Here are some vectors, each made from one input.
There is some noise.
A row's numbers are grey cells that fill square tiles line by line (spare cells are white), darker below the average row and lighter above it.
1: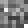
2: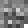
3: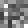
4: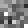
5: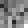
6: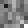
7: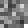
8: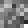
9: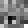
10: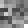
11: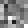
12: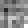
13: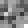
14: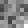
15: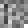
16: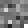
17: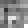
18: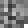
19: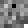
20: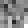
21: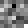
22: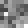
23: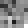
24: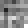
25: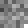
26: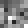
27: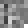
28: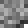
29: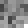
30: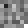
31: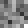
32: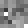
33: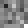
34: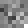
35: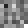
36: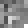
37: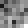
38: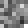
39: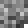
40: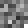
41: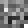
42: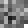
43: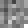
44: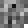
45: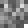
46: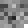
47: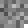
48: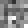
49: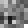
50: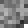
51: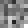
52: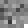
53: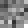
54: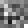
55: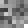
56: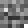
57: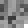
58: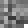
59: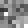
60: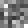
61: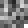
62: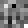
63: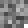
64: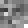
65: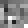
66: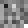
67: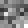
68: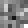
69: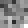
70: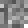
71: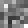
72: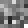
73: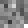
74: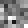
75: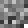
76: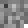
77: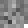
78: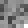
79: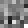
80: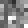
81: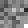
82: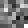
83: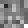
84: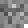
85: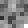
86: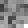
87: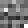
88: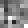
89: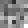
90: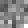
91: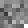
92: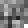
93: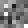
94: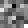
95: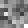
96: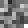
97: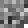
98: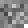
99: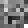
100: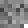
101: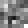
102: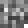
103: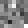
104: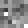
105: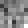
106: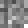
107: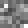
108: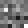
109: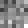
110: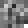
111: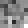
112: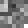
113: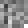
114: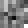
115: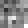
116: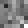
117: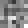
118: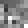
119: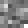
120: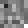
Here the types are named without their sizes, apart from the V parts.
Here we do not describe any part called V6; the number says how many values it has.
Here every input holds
a point on a line, together with either a point on a line, or a value of V6.
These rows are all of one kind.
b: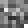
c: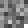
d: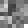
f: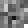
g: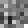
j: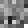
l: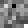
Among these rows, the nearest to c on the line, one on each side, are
d and l.
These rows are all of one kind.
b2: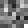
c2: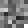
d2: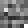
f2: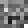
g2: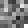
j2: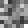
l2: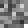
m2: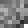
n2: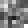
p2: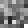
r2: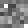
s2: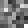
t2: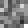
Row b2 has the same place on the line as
c2, g2, j2 and s2.
